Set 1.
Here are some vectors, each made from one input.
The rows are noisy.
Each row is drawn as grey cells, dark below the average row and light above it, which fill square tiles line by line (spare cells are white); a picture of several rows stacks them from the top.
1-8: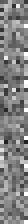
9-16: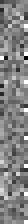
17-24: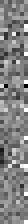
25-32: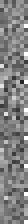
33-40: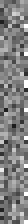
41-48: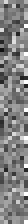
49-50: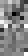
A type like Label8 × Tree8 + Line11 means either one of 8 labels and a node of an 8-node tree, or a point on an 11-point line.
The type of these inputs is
Line6.
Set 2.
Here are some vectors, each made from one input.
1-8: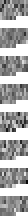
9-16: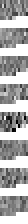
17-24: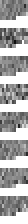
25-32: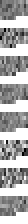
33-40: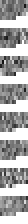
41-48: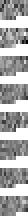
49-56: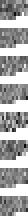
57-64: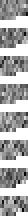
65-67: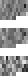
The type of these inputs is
Bool × Bool × Bool + Unit.
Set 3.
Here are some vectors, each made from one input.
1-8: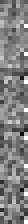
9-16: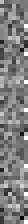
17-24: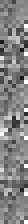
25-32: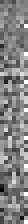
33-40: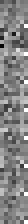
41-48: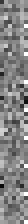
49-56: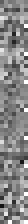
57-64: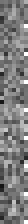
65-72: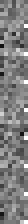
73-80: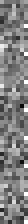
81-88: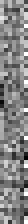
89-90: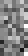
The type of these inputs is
Line4.
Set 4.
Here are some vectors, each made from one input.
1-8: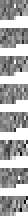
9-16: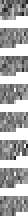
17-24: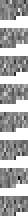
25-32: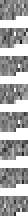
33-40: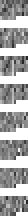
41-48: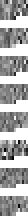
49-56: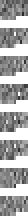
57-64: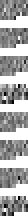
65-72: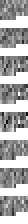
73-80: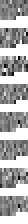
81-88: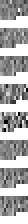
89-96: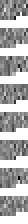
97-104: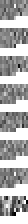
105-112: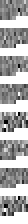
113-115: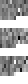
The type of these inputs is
Bool × Bool × Bool + Unit.
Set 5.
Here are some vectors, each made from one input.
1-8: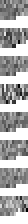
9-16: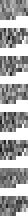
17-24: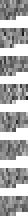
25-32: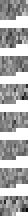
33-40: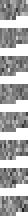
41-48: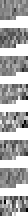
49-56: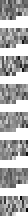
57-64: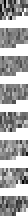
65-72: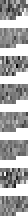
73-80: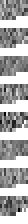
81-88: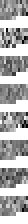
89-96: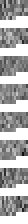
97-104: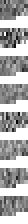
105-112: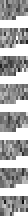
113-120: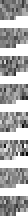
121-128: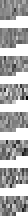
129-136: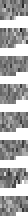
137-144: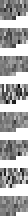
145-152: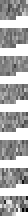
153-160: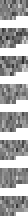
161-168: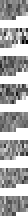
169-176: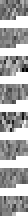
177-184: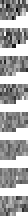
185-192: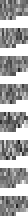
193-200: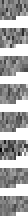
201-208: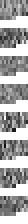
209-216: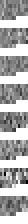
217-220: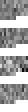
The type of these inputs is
Tree18.
